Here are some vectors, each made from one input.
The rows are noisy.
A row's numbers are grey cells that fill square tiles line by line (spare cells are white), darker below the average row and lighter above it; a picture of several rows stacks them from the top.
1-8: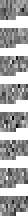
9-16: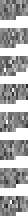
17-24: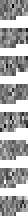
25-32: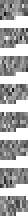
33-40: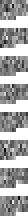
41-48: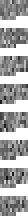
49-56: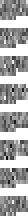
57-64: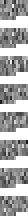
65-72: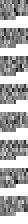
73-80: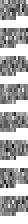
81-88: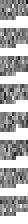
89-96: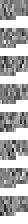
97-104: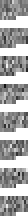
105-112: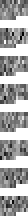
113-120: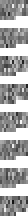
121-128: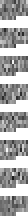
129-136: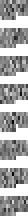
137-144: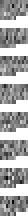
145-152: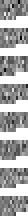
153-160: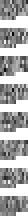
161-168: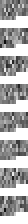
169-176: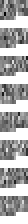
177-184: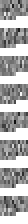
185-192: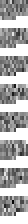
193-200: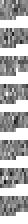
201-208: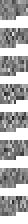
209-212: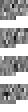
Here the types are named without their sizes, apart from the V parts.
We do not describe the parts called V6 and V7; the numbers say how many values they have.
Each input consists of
a node of each of two trees and a value of V7, together with either a point on a line, or a value of V6.
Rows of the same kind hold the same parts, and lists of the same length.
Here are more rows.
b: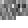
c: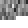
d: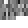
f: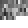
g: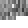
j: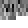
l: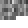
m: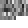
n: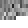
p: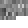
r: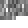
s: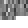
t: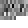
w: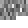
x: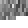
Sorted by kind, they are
b, c, d, f, g, p, r, s, w, x
j, l, m, n, t

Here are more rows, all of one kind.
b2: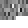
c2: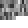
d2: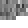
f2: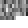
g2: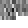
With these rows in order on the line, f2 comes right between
b2 and c2.
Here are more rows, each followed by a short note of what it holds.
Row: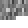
a point on a line, a node of each of two trees and a value of V7
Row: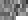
a point on a line, a node of each of two trees and a value of V7
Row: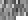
a point on a line, a node of each of two trees and a value of V7
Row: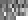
a node of each of two trees, a value of V6 and a value of V7
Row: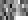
a point on a line, a node of each of two trees and a value of V7
